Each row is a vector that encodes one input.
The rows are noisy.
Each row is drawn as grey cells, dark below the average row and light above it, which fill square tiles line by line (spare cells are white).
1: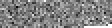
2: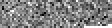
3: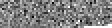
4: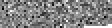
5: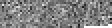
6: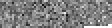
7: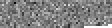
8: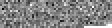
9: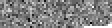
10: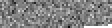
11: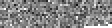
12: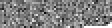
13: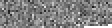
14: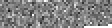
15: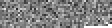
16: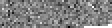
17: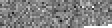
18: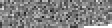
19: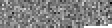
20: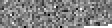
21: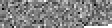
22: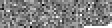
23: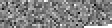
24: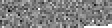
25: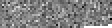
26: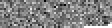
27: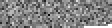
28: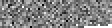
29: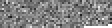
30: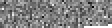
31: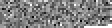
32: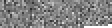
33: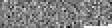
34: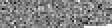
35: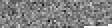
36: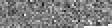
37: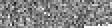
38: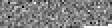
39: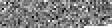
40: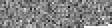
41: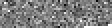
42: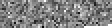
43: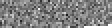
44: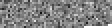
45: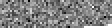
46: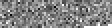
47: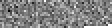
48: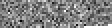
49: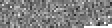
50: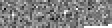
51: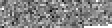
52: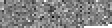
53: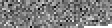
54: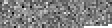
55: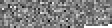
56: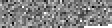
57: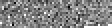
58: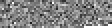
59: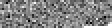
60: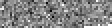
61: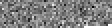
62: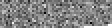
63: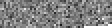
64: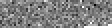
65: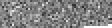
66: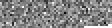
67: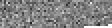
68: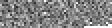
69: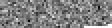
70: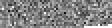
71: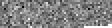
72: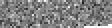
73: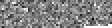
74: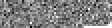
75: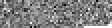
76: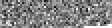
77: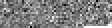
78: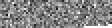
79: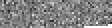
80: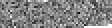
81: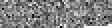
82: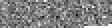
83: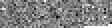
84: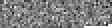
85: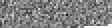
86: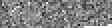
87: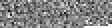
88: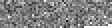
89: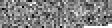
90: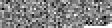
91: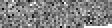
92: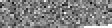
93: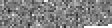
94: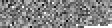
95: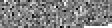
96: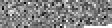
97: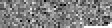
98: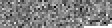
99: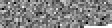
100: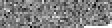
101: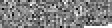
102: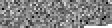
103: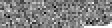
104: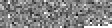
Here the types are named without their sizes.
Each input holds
a label, a point on each of two lines and a node of a tree.
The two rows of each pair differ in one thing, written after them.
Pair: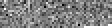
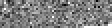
the node of the tree
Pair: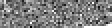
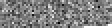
the node of the tree
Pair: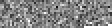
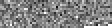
the place on one of the two lines
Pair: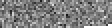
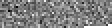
the node of the tree
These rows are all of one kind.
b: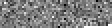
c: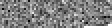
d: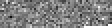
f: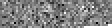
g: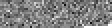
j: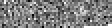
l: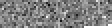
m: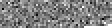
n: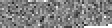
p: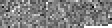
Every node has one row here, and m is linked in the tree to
f, l and n.
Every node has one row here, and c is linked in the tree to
b and f.
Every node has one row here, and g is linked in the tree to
b.
